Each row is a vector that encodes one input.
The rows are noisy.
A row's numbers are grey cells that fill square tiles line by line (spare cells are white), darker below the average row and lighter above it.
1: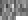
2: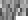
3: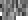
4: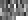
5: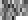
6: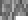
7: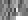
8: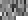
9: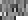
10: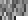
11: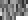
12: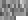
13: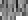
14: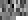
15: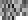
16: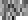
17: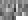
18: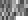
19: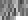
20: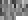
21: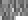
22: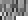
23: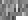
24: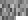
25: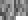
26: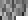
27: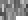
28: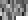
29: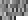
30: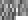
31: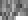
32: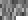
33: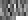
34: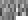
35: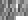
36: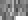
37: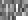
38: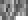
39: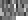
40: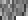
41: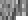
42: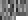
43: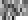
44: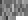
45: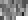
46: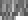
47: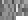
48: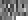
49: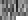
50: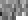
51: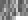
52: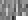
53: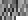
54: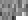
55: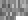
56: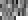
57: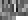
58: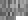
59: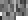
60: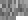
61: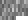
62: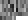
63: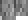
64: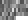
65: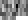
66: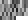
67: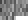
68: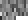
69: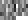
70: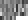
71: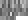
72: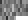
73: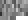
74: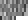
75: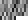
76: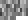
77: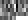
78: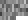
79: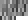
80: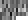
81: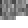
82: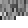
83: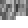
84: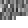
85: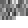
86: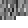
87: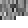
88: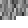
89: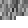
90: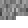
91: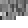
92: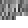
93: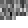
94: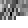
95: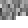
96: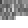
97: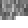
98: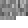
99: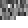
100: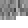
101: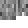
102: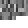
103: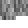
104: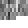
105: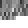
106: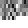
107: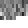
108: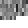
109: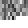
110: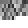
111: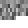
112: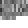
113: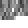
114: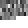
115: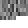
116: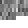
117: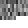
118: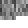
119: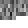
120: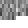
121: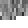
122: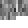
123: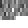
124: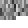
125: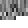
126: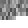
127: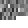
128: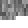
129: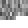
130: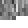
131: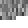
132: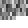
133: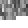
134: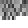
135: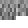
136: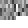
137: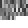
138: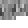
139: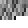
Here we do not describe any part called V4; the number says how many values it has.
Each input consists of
either a fixed value, or a node of an 8-node tree, or a true/false value and a value of V4.
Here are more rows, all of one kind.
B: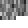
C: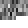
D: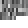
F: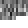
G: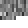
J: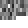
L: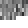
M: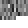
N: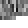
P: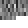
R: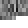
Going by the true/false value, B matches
G and L.
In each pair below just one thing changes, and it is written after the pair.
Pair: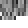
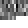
the true/false value
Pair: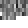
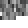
the value of V4
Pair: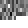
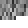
the true/false value
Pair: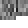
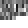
the value of V4
